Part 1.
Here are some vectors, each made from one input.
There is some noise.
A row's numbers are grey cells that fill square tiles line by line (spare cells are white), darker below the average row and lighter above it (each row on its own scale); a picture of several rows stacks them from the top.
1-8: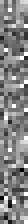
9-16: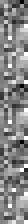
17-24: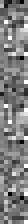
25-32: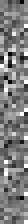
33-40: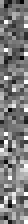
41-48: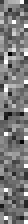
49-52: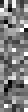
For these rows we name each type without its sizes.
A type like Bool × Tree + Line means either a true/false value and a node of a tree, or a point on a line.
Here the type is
Bool × Bool × Bool + Unit.
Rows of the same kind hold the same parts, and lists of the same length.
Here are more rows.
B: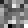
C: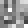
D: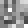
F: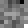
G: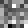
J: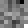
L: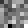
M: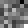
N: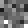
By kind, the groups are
B, F, G, J, L, M, N
C, D

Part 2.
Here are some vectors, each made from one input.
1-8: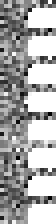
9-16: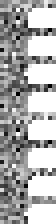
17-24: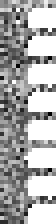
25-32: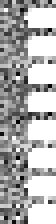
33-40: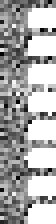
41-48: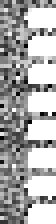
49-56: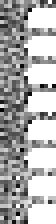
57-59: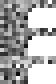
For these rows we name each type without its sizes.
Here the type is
Line.
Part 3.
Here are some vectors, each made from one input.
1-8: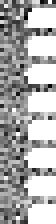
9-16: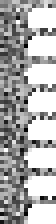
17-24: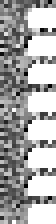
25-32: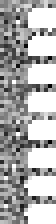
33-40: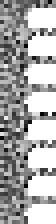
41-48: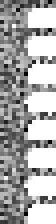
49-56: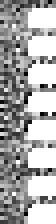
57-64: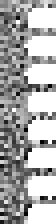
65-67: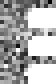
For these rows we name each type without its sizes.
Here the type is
Line.
